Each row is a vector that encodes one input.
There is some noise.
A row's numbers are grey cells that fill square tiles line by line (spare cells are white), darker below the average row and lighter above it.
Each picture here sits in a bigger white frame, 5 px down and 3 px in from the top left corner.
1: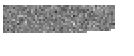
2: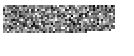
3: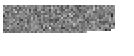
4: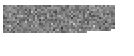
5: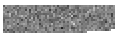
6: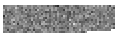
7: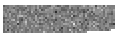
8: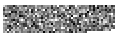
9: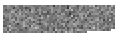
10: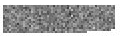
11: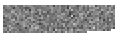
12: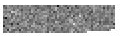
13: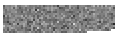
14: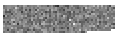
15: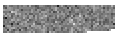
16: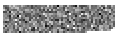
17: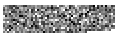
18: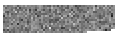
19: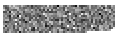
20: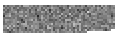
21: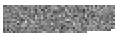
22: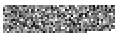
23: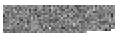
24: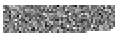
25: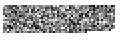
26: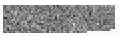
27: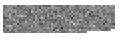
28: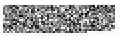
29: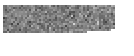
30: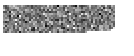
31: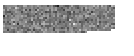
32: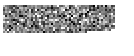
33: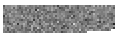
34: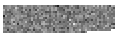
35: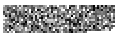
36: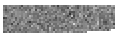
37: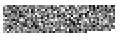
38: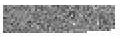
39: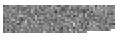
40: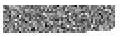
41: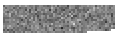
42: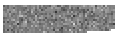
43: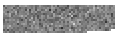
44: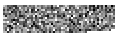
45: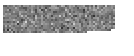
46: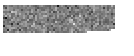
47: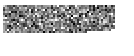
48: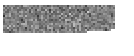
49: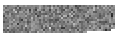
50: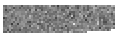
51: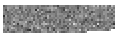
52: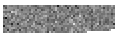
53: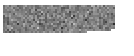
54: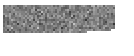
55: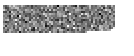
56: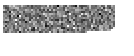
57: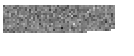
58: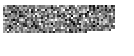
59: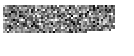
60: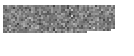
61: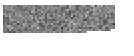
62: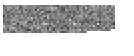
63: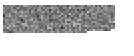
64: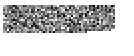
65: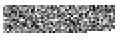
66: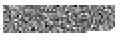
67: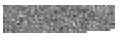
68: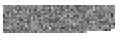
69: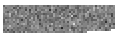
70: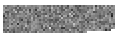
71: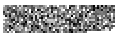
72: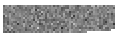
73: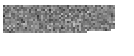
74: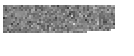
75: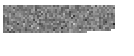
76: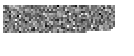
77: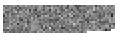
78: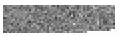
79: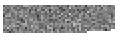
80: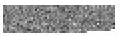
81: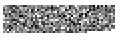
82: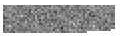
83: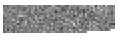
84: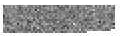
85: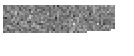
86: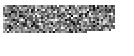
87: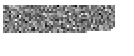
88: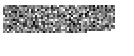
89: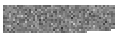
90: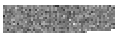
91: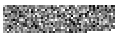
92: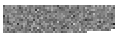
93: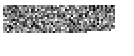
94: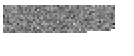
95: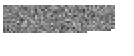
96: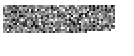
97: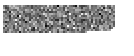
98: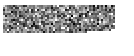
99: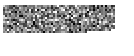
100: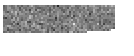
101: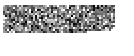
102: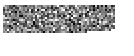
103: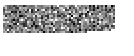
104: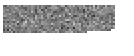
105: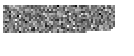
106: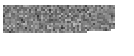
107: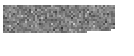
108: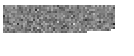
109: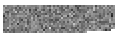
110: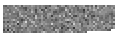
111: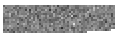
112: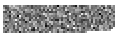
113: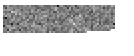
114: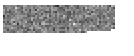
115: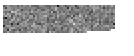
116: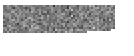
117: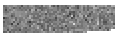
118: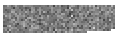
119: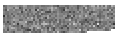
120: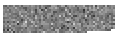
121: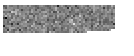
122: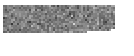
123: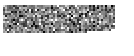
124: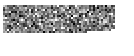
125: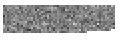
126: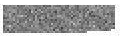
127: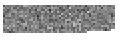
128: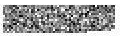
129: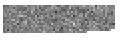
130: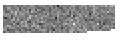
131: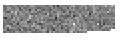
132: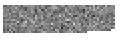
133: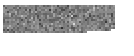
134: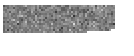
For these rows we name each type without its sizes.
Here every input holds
a true/false value, together with either a fixed value, or a node of a tree.
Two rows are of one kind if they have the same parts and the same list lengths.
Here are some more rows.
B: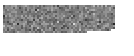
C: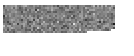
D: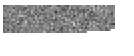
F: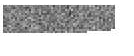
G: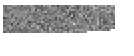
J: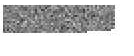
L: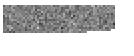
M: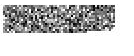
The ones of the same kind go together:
B, C, D, F, G, J, L
M

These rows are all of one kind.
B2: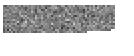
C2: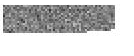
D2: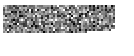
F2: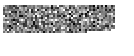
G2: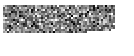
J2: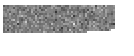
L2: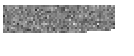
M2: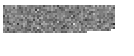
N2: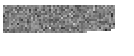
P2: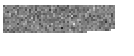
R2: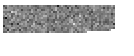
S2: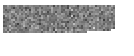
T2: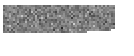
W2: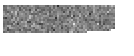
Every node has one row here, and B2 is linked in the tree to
J2.
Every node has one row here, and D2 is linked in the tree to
F2, M2 and T2.
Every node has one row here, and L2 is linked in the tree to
G2 and M2.
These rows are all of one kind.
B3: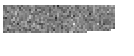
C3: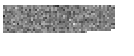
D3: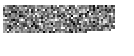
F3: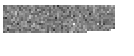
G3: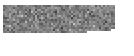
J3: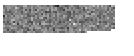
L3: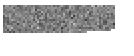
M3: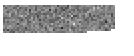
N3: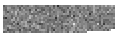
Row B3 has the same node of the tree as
F3 and N3.
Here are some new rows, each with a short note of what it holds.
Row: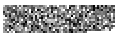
a true/false value
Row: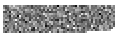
a true/false value
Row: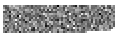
a true/false value
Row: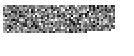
a node of a tree and a true/false value
